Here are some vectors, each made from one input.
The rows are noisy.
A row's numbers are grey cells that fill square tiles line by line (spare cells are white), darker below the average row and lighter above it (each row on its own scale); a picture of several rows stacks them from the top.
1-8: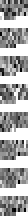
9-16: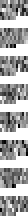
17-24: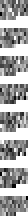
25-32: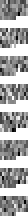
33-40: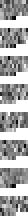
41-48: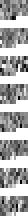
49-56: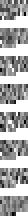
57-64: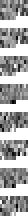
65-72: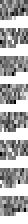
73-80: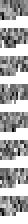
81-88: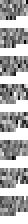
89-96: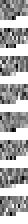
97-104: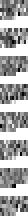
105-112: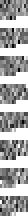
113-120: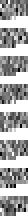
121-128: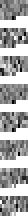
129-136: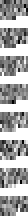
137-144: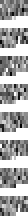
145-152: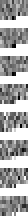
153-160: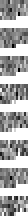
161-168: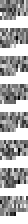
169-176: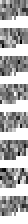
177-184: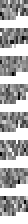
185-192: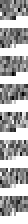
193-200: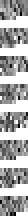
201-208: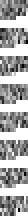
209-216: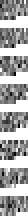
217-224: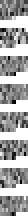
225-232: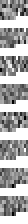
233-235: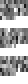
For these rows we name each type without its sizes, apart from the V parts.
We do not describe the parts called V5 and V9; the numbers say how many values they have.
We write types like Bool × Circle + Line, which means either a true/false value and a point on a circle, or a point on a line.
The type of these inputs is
(Circle + Unit) × Tree × V5 + V9.
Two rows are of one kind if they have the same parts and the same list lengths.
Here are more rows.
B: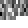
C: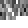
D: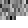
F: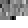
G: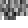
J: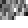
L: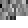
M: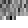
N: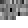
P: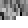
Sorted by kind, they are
B, C, P
D, F, G, L, N
J, M

